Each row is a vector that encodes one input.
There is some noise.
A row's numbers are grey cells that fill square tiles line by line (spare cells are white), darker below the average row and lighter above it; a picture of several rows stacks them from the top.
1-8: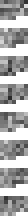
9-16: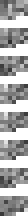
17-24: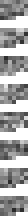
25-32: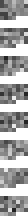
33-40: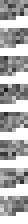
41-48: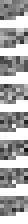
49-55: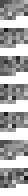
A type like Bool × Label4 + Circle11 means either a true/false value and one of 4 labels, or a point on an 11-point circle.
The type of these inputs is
(Bool × Bool × Bool + Unit) × Tree8.
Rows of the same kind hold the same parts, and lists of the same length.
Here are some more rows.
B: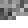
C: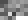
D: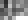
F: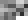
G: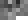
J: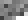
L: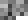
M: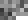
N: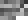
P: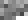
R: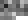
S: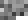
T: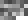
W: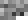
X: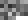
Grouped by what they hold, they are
B, L, M, N, T
C, D, F, G, J, P, R, S, W, X

